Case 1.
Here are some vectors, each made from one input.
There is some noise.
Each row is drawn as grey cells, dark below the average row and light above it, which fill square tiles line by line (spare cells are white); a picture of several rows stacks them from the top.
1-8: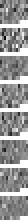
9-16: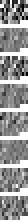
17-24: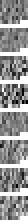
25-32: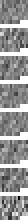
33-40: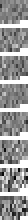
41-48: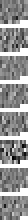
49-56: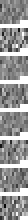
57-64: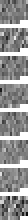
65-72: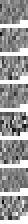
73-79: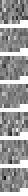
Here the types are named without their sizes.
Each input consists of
either a fixed value, or a point on each of two lines and a true/false value.
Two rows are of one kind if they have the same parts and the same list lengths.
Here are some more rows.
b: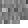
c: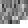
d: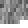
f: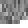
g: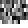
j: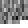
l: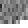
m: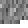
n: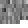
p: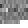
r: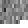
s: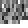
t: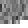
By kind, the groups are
b, c, d, f, j, l, m, n, p, r, s, t
g

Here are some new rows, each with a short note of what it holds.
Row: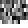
a fixed value
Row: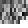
a fixed value
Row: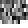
a fixed value
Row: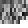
a fixed value
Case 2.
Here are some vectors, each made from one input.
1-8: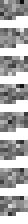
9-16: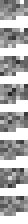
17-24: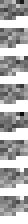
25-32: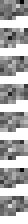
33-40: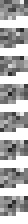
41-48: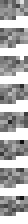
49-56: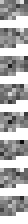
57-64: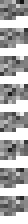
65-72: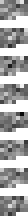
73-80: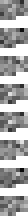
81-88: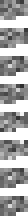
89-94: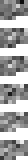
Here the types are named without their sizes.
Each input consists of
a point on a circle and a true/false value.
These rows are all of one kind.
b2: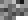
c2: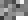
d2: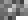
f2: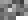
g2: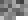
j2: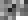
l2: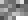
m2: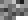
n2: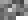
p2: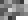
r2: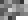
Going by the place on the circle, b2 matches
j2 and m2.
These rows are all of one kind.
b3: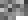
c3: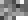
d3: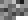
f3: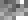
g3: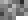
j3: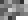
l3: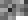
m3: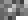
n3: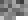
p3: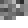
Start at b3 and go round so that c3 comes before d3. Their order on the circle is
b3, g3, c3, m3, j3, f3, n3, p3, d3, l3.
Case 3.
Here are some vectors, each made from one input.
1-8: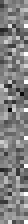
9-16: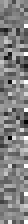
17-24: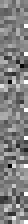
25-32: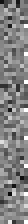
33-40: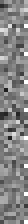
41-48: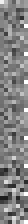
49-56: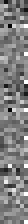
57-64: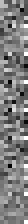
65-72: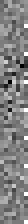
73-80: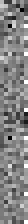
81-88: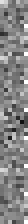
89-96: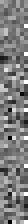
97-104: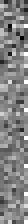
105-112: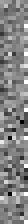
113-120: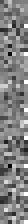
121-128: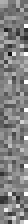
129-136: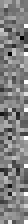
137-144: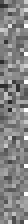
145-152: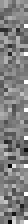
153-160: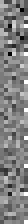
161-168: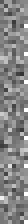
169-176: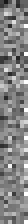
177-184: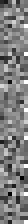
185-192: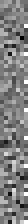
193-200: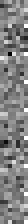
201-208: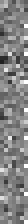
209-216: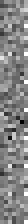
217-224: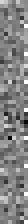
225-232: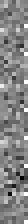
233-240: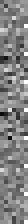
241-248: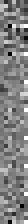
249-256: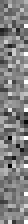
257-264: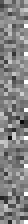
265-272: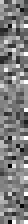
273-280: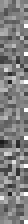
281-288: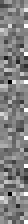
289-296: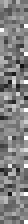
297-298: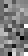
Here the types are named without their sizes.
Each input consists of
a point on a line and a true/false value.
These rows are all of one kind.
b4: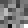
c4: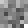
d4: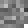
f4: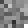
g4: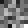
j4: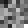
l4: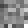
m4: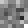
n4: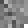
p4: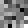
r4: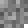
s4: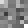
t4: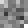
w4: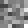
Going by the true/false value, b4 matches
g4, j4 and p4.
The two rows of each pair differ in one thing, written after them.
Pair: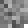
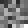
the true/false value
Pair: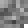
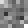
the place on the line
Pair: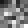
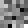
the place on the line
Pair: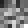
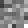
the true/false value
